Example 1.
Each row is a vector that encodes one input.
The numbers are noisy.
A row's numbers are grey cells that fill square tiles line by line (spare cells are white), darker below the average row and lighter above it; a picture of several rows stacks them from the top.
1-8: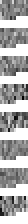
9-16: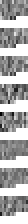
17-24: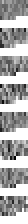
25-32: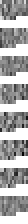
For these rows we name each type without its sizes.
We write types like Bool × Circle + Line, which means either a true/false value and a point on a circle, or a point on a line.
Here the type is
Line.
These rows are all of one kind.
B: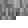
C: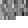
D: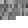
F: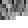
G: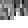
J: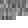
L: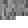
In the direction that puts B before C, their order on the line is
F, D, B, L, C, G, J.
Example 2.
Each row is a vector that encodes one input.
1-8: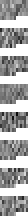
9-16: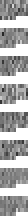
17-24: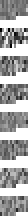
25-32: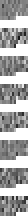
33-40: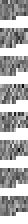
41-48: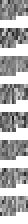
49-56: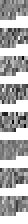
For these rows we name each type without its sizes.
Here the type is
Bool × Bool × Bool × Bool + Unit.
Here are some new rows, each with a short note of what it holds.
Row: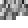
a fixed value
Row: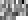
a fixed value
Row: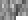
a fixed value
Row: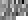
a fixed value
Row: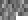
four true/false values
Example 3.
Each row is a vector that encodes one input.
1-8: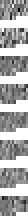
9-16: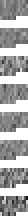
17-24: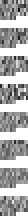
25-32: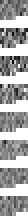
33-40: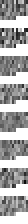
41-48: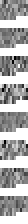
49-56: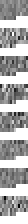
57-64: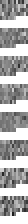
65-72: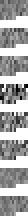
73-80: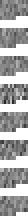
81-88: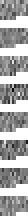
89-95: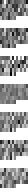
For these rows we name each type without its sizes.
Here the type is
Bool × Bool × Bool × Bool.
